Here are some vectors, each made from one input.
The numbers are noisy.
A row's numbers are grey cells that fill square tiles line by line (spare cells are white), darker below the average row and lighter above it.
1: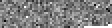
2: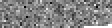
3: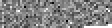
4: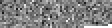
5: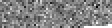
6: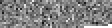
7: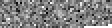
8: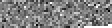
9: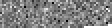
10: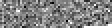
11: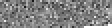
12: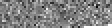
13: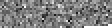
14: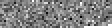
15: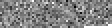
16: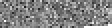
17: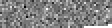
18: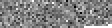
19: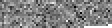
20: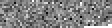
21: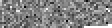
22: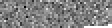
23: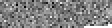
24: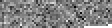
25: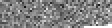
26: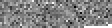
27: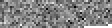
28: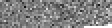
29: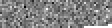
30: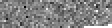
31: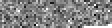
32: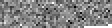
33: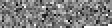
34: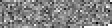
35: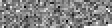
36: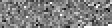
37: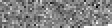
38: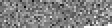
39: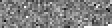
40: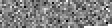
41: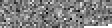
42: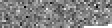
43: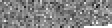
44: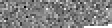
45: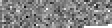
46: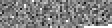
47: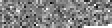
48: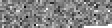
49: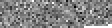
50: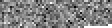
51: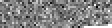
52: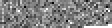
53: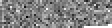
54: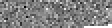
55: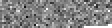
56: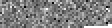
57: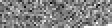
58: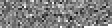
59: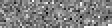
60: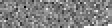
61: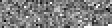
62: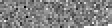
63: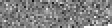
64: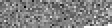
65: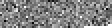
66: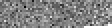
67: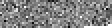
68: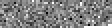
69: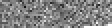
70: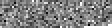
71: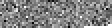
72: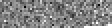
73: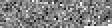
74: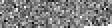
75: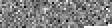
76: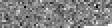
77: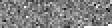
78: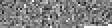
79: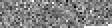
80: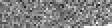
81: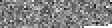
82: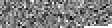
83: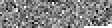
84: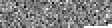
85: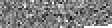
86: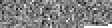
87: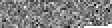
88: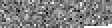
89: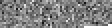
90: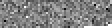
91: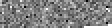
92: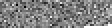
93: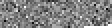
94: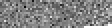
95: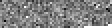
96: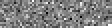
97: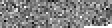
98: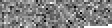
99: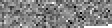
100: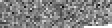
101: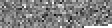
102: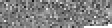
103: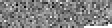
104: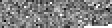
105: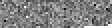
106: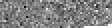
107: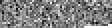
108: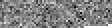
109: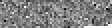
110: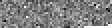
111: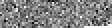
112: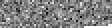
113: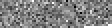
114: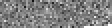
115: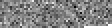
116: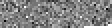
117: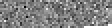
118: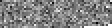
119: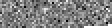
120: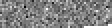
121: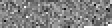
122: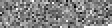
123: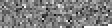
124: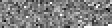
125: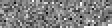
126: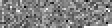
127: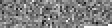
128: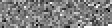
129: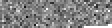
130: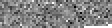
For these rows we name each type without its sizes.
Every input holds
a point on a line, together with either a label, or a point on a line.
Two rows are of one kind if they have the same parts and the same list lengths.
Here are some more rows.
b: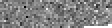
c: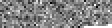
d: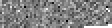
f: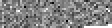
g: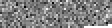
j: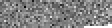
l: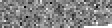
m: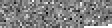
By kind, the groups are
b, c, d, f, g, j, l
m

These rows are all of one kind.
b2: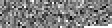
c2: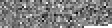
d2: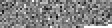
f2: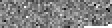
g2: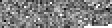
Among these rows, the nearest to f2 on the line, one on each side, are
c2 and g2.
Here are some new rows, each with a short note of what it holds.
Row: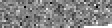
a point on each of two lines
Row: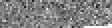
a point on each of two lines
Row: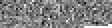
a label and a point on a line
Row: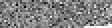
a point on each of two lines
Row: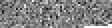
a label and a point on a line
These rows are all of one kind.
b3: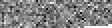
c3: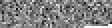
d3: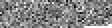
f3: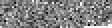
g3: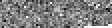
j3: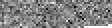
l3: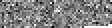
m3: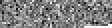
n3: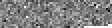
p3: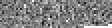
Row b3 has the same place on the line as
c3, g3, l3 and m3.
